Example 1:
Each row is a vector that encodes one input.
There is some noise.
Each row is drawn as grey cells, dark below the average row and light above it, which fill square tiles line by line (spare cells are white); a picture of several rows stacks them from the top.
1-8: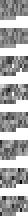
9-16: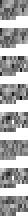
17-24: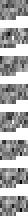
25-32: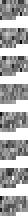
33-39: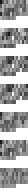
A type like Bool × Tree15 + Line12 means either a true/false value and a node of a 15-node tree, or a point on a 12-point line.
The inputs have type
Tree8.
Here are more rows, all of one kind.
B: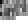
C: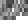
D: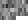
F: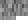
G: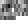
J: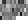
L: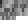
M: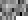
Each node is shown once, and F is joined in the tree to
D, J and L.
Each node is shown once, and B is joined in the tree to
L.
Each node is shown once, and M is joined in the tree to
J.
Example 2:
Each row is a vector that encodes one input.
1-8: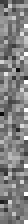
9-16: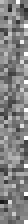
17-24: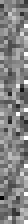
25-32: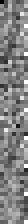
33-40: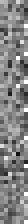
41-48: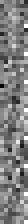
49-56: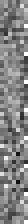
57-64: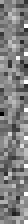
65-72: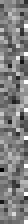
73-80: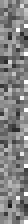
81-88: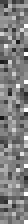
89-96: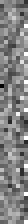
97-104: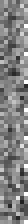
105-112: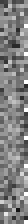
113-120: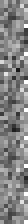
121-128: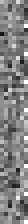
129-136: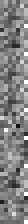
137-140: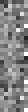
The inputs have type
Circle16 + Unit.
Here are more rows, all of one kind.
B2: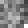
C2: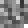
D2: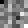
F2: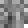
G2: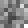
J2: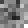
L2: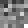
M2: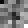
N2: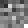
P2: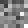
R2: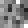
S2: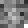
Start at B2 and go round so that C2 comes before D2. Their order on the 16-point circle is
B2, R2, C2, F2, G2, J2, M2, D2, P2, L2, N2, S2.
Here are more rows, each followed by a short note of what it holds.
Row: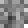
a point on a 16-point circle
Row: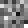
a fixed value
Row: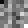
a point on a 16-point circle
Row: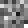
a fixed value
